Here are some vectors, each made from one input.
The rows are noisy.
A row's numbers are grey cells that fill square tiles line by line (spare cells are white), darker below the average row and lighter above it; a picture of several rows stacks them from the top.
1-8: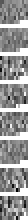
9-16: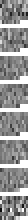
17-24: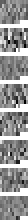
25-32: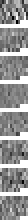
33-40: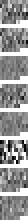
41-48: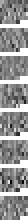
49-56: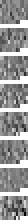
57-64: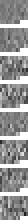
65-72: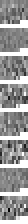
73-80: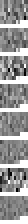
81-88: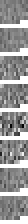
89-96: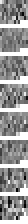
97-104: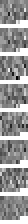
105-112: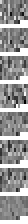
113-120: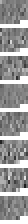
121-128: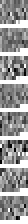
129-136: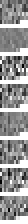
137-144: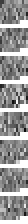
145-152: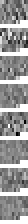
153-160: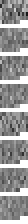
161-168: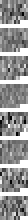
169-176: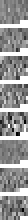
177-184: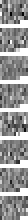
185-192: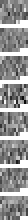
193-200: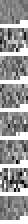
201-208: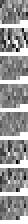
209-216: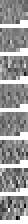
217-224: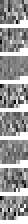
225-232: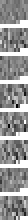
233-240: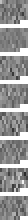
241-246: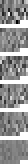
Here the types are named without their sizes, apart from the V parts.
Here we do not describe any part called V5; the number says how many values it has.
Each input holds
a list of items, each a point on a line, a true/false value and a value of V5.
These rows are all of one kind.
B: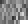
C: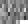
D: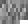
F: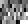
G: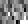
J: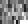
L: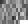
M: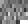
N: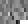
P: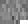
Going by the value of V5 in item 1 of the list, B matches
C, J, N and P.
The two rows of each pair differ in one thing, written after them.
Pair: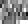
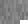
the true/false value in item 1 of the list
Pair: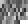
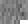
the value of V5 in item 2 of the list
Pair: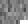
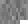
the true/false value in item 1 of the list
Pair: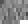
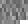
the value of V5 in item 2 of the list
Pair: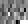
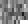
the true/false value in item 2 of the list
